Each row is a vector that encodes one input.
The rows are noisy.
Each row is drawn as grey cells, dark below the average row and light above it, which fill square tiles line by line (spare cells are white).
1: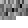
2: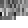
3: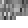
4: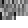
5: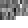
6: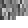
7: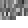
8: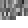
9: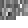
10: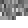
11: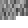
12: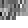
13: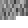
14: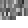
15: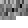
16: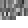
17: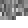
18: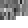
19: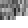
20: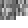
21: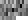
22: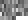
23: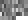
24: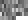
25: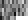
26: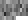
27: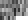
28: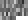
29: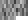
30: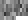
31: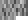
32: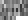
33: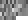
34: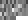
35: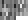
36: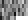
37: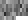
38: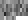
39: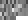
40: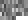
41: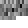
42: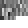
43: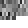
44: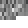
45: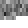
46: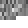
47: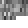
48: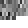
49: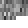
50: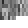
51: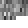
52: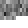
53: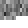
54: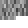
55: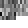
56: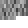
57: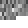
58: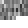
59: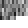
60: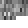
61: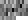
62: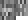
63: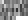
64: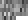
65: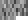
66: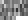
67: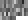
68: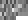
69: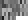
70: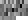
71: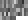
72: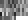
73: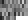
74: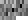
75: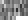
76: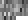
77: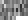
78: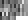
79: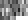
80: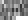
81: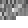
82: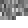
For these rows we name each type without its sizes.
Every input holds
either two labels, or three true/false values.
